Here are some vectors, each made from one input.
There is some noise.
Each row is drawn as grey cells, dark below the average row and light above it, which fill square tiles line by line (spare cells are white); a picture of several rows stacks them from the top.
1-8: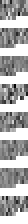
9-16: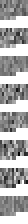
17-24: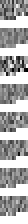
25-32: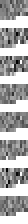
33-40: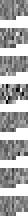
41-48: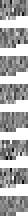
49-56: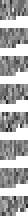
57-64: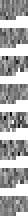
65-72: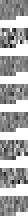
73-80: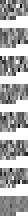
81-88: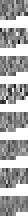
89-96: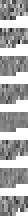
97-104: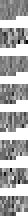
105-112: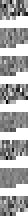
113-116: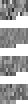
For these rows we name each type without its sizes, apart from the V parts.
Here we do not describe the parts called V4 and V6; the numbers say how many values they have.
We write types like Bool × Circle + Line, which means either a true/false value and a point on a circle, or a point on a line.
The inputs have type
Line × Line × (Line + V6) + V4.
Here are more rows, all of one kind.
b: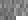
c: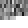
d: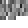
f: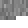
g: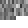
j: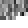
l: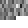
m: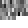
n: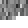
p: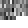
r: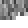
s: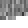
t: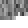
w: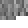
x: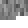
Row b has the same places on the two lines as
f, l, w and x.
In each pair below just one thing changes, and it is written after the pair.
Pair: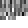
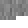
the value of V6
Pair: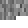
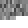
the place on one of the two lines
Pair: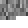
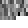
the value of V6
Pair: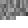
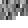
the value of V6
